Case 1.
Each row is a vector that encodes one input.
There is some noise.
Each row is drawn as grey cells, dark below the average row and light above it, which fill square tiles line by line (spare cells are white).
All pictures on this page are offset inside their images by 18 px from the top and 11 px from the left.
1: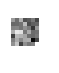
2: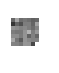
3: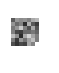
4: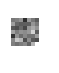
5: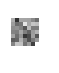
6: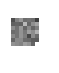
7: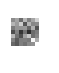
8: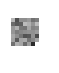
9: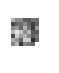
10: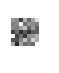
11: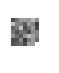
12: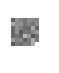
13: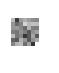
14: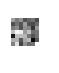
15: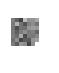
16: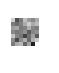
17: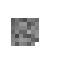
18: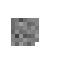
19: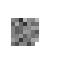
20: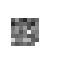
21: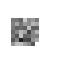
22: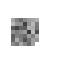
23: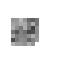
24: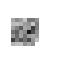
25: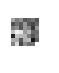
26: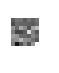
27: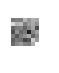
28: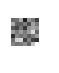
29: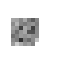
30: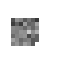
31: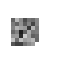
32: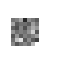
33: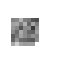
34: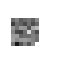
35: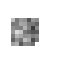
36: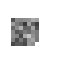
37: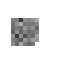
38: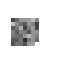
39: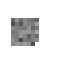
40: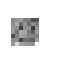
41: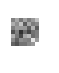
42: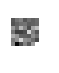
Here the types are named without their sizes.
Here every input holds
a node of a tree.
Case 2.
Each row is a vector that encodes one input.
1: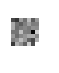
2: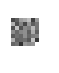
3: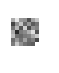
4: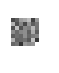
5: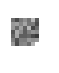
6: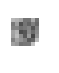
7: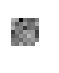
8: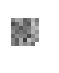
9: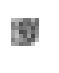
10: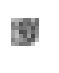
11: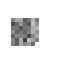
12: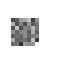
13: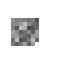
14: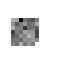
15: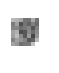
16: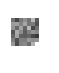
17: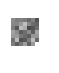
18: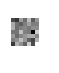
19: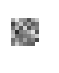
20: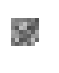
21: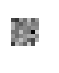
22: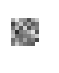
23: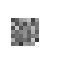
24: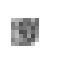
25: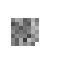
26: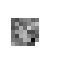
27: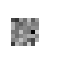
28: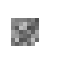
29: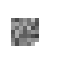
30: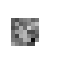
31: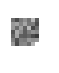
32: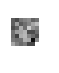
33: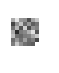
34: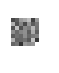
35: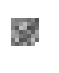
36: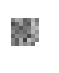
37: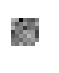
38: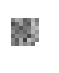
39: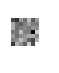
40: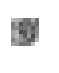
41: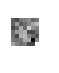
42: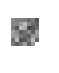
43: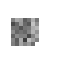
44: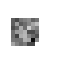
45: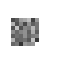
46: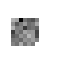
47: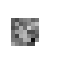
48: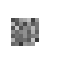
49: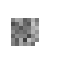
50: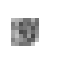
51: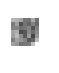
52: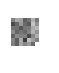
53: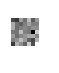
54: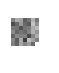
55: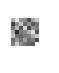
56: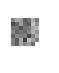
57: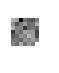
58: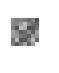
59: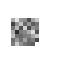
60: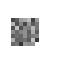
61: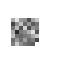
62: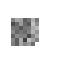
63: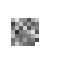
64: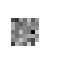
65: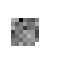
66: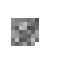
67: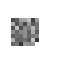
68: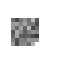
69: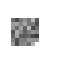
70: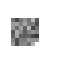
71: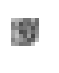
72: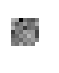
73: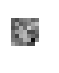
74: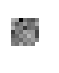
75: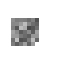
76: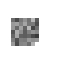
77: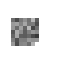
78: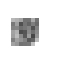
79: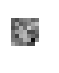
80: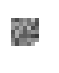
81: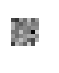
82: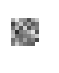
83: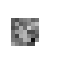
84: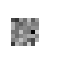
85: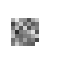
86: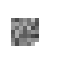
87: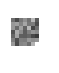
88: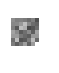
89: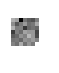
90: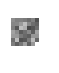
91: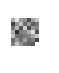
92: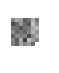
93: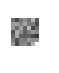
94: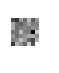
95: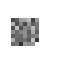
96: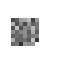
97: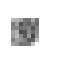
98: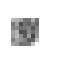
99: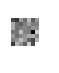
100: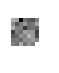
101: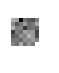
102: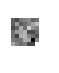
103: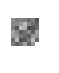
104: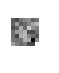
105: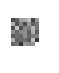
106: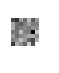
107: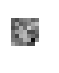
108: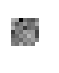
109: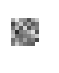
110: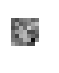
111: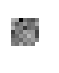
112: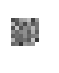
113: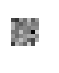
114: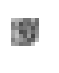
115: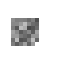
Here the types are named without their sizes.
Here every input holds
a label.
